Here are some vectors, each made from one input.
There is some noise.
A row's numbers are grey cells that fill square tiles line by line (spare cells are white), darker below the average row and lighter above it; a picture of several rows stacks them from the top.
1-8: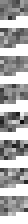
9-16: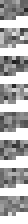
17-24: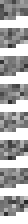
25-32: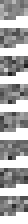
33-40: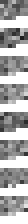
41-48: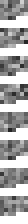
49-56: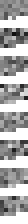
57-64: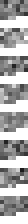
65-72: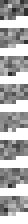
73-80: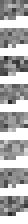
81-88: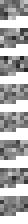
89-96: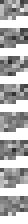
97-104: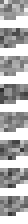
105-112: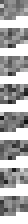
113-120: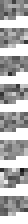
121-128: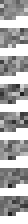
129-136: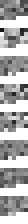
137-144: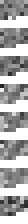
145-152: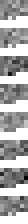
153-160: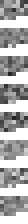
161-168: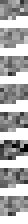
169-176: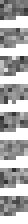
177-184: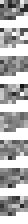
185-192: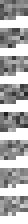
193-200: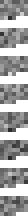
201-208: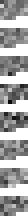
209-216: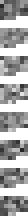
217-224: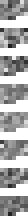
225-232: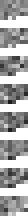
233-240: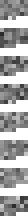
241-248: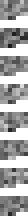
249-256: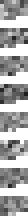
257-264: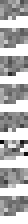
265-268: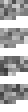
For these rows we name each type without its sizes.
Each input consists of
three true/false values.
